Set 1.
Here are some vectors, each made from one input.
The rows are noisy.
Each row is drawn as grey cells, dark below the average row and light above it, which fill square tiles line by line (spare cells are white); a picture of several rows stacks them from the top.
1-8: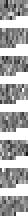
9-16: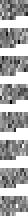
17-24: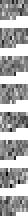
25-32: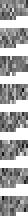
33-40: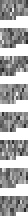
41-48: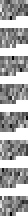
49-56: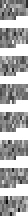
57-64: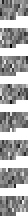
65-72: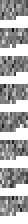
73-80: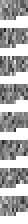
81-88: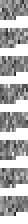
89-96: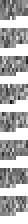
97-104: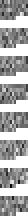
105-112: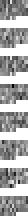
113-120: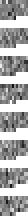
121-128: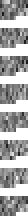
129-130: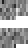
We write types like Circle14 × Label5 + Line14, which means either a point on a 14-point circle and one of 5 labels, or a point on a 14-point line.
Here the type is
Circle8 × Circle8 × Label11.
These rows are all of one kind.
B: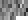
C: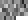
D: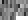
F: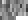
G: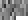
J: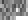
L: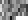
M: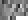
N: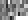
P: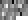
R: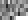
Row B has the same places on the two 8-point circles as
F, L and R.
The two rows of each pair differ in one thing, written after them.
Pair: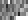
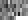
the place on one of the two 8-point circles
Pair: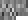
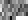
the label
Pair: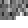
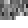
the place on one of the two 8-point circles
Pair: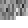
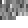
the label
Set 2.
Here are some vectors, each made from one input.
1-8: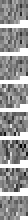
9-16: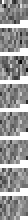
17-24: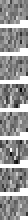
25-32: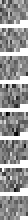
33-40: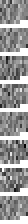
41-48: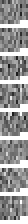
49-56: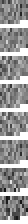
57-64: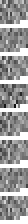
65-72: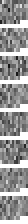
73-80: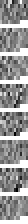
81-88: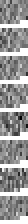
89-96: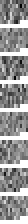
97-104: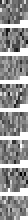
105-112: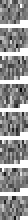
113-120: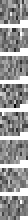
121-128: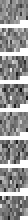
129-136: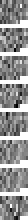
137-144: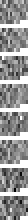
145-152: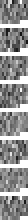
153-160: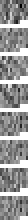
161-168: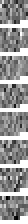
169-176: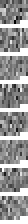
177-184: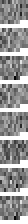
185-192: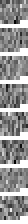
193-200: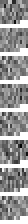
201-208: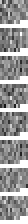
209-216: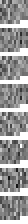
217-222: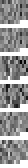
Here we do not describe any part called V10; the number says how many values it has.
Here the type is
Label5 × V10 + Line9.
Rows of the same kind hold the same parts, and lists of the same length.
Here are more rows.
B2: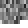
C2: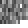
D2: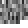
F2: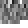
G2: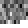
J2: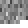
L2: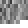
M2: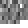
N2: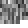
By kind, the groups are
B2, C2, D2, F2, G2, M2, N2
J2, L2

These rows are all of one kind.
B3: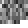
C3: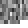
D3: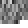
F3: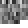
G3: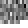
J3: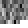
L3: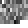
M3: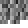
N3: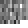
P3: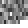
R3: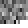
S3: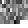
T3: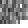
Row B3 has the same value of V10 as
L3 and S3.
